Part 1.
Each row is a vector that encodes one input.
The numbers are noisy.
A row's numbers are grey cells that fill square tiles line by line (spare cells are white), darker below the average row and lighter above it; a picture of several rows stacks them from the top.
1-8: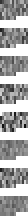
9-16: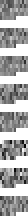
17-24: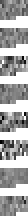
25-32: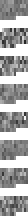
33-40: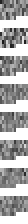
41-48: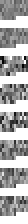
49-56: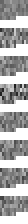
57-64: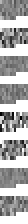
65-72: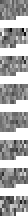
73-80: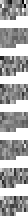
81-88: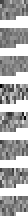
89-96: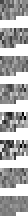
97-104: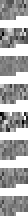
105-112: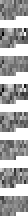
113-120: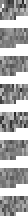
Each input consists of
one of 10 labels, together with a list of up to two points on a 7-point line.
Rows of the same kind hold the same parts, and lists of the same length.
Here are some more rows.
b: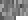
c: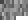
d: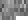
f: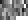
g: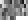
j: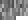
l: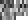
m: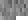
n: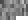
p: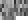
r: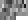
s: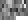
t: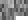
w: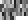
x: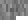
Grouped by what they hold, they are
b, f, j, s, x
c, l, n, p, w
d, g, m, r, t

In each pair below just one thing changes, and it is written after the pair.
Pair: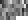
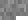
the place on the 7-point line in item 2 of the list
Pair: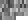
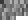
the label
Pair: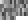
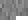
the label
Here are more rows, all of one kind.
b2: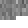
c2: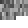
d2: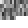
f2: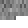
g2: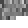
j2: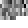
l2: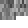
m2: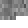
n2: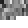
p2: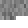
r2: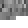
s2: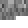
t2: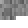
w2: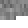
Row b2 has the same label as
l2, m2, r2 and t2.
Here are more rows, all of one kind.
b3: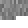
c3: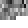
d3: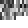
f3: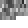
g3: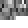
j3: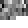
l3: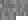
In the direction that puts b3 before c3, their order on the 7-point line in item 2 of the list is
g3, l3, f3, b3, d3, c3, j3.
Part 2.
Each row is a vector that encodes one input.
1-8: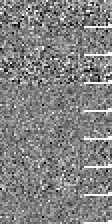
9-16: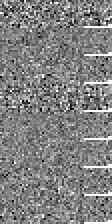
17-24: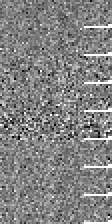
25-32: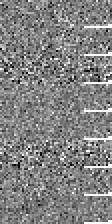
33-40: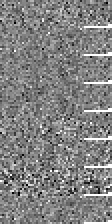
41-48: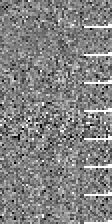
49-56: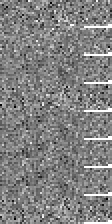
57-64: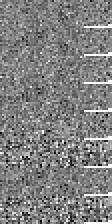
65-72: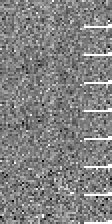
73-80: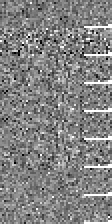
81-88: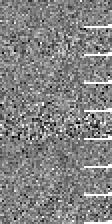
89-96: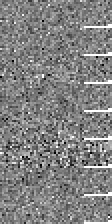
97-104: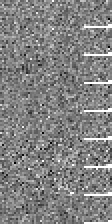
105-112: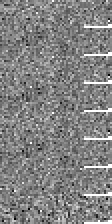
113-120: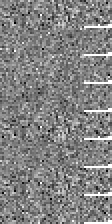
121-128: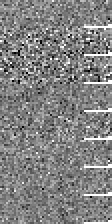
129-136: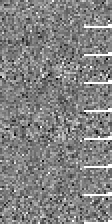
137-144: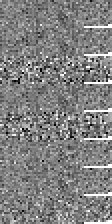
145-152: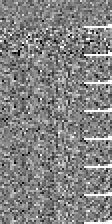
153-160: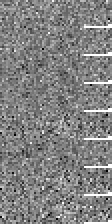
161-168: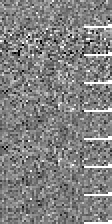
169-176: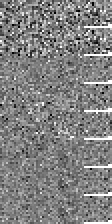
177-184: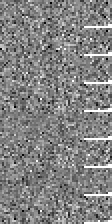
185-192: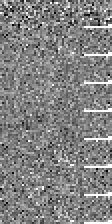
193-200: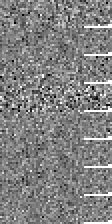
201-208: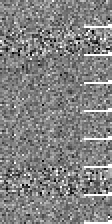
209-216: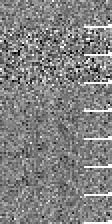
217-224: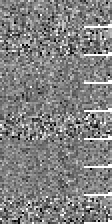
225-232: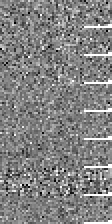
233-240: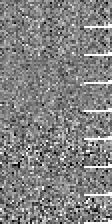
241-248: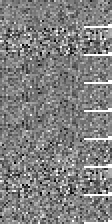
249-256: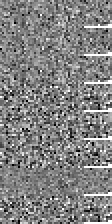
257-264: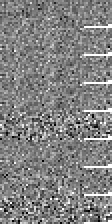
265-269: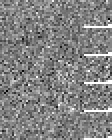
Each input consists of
either one of 4 labels, or a point on a 10-point line, or a point on an 11-point line.
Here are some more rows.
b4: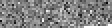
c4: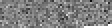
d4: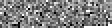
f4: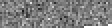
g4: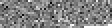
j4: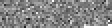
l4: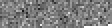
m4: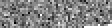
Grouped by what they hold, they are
b4, g4, m4
c4, f4, j4, l4
d4

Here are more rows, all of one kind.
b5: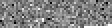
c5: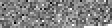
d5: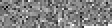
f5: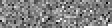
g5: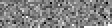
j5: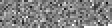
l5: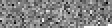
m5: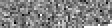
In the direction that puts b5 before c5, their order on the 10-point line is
f5, l5, b5, g5, j5, d5, c5, m5.
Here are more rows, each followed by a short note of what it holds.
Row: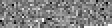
a point on a 10-point line
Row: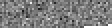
a point on an 11-point line
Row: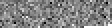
a point on a 10-point line
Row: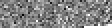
a point on a 10-point line
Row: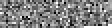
one of 4 labels
